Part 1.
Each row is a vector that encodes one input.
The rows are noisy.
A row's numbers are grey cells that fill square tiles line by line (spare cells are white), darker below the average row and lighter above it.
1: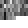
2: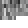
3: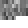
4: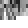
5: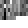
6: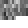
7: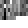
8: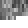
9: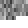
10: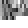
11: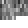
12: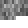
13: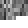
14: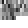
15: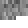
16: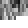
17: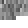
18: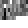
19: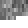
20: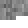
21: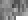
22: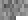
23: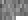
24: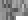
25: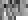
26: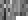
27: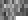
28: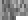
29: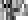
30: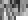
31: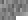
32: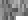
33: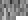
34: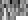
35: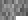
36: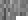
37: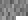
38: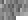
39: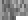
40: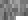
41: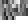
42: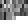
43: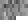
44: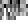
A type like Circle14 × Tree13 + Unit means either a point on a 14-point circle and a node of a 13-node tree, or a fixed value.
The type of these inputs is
Line4.
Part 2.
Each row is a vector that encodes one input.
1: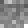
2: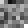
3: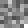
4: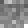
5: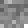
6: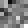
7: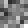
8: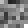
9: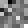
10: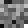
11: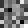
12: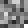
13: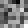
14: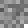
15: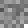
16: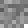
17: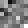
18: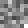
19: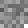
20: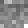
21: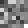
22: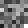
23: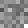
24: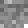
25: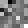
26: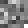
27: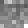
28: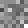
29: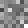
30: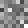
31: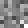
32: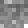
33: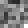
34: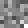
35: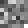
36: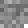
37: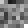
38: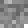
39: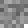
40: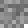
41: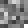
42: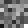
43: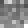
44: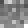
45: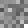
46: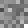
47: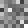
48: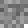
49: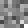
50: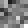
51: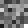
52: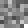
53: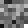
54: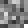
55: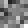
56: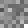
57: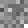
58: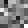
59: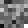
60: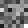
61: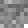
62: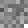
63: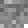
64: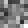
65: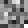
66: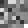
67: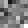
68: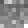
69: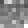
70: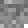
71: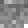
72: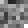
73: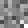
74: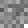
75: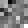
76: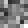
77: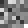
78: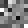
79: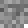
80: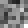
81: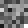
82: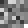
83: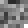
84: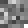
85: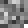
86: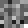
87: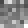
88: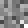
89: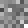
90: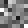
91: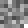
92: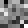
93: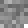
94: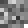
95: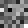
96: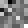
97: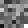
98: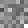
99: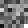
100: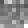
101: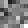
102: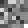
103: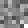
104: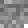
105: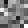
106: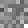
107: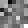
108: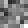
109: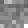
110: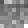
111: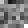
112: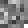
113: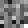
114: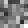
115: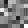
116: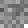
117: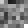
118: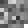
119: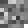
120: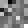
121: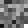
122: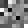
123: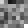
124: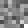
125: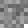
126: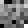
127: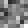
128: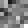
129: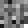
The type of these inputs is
Bool × Bool × Bool.
